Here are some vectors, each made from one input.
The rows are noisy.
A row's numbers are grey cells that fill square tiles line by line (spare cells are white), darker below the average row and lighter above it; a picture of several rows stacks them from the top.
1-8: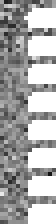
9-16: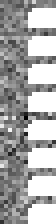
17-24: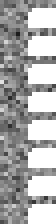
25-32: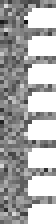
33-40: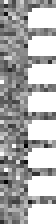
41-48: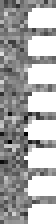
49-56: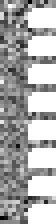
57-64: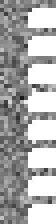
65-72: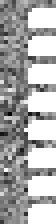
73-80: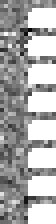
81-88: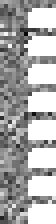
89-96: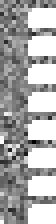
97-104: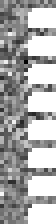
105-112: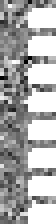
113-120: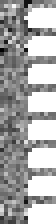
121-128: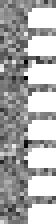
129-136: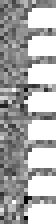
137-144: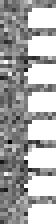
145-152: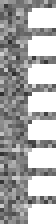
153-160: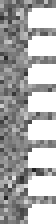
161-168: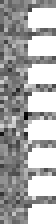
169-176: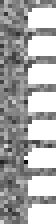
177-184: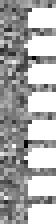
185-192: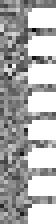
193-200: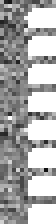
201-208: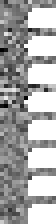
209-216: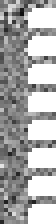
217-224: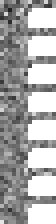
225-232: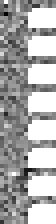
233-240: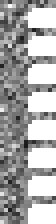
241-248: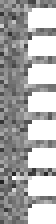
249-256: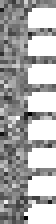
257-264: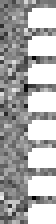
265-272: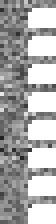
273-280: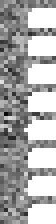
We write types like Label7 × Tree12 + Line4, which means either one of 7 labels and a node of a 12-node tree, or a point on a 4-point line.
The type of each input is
(Bool × Bool × Bool × Bool + Unit) × Line13 + Circle11.
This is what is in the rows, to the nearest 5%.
About 20% of them hold a point on an 11-point circle. The rest hold a point on a 13-point line, together with either a fixed value, or four true/false values.
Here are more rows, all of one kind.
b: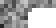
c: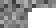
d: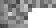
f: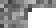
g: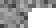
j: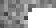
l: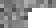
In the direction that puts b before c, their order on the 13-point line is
g, d, j, l, f, b, c.
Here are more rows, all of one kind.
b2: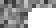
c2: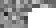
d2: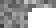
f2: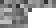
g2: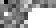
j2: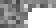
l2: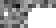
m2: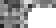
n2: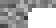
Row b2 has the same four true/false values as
d2 and m2.
